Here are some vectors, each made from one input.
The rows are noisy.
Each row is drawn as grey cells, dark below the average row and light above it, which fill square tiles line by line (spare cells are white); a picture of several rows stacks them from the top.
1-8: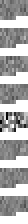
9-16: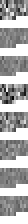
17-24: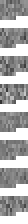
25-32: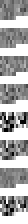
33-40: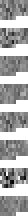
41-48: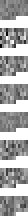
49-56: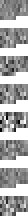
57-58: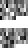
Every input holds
a node of an 8-node tree and a true/false value.
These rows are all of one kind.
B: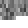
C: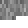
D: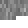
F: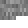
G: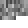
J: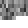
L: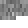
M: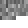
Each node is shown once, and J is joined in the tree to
B and F.
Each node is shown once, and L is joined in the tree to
G.
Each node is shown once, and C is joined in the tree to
D and M.
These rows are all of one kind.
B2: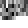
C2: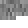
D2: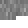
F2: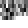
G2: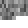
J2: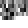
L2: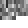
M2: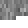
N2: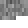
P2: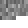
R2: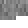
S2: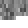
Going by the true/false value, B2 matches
D2 and M2.
